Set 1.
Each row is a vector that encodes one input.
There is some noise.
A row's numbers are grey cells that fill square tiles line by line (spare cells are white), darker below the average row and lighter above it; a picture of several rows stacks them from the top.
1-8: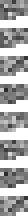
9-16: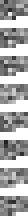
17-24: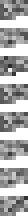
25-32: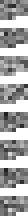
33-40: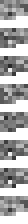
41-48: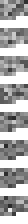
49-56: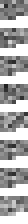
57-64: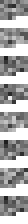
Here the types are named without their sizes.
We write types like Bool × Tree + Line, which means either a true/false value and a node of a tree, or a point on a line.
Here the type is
Circle.
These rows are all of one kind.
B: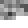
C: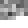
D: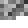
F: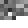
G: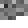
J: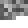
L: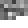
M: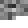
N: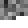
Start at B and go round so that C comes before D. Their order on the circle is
B, C, D, J, L, F, N, G, M.
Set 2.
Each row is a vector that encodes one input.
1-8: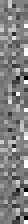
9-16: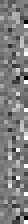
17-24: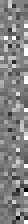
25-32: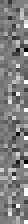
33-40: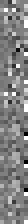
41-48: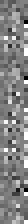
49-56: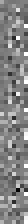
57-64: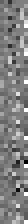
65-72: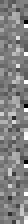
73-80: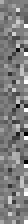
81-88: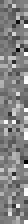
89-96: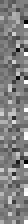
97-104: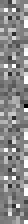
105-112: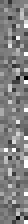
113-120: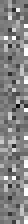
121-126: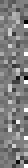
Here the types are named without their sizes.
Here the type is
Circle.
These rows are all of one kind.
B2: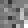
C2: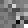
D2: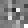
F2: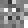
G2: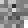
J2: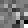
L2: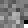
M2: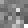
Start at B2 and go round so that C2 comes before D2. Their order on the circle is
B2, C2, J2, L2, M2, D2, G2, F2.
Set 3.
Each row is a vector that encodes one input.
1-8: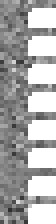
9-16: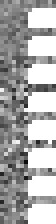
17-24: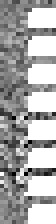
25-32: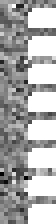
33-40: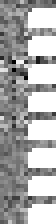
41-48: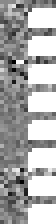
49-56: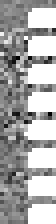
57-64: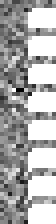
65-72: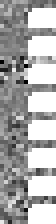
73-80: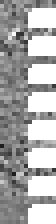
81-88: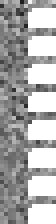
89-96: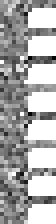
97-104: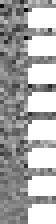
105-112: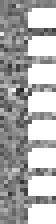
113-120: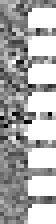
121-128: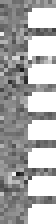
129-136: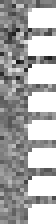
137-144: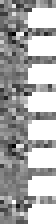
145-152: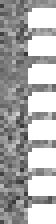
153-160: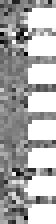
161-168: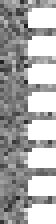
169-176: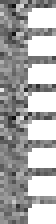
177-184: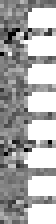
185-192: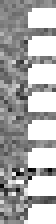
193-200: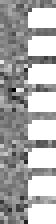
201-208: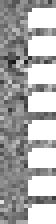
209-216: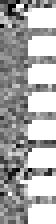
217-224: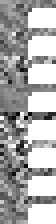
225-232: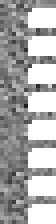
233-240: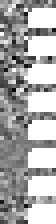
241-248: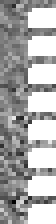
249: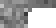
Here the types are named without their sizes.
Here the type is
Circle + Unit.
